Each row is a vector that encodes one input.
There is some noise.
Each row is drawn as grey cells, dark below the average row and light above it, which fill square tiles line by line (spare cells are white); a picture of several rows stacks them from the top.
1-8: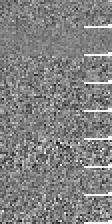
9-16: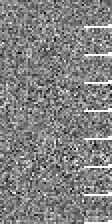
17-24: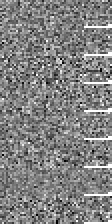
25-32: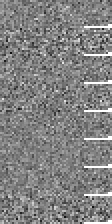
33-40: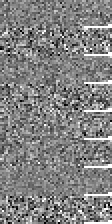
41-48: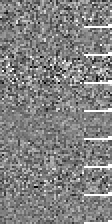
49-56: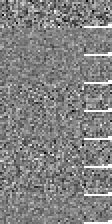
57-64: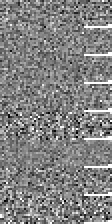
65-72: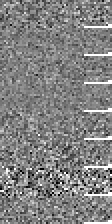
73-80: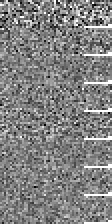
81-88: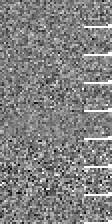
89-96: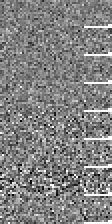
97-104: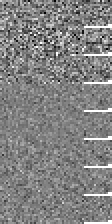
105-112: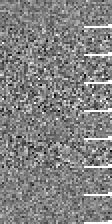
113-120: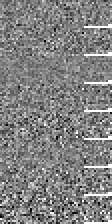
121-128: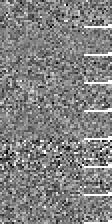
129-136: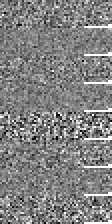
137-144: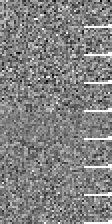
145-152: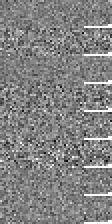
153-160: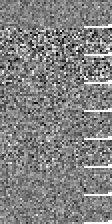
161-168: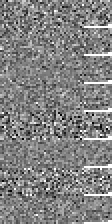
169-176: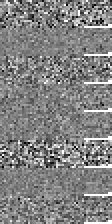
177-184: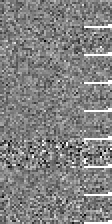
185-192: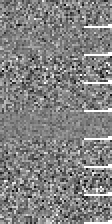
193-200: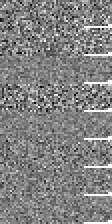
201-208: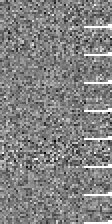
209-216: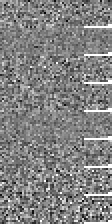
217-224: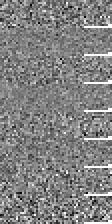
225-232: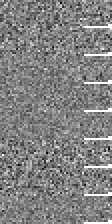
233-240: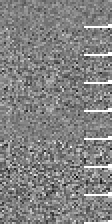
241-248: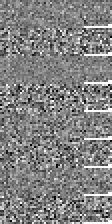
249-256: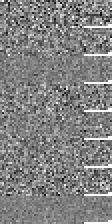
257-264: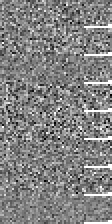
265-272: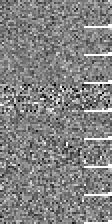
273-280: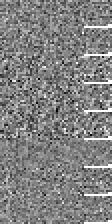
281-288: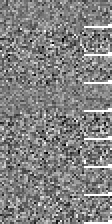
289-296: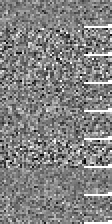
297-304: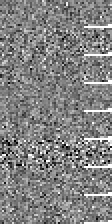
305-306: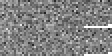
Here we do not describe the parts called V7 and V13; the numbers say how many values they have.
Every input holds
either one of 6 labels, or a true/false value, a value of V7 and a value of V13.
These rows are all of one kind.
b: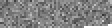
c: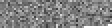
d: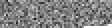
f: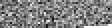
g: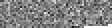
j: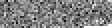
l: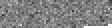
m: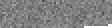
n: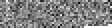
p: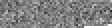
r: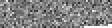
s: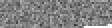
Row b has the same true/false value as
j, m and p.
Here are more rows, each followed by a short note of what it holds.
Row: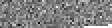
one of 6 labels
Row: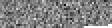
one of 6 labels
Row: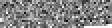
a true/false value, a value of V7 and a value of V13
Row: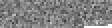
a true/false value, a value of V7 and a value of V13
